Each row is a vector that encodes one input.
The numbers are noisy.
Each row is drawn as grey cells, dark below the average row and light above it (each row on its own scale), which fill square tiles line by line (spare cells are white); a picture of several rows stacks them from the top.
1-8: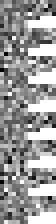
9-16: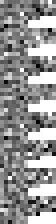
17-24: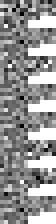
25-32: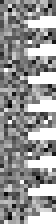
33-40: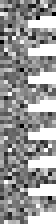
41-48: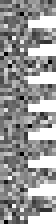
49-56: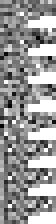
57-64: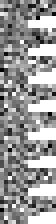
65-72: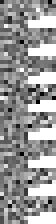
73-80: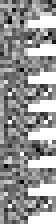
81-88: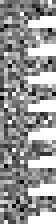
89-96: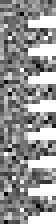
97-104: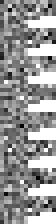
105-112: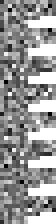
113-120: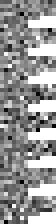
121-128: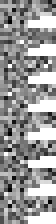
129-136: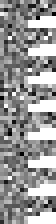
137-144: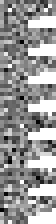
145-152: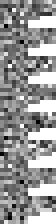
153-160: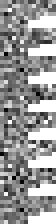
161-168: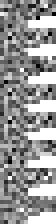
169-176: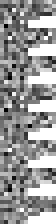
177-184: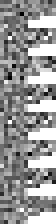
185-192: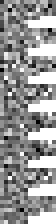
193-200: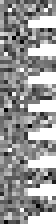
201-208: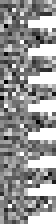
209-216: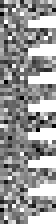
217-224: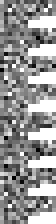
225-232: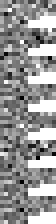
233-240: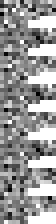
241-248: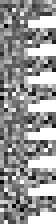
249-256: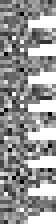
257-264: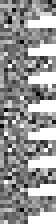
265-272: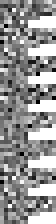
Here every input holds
four true/false values.
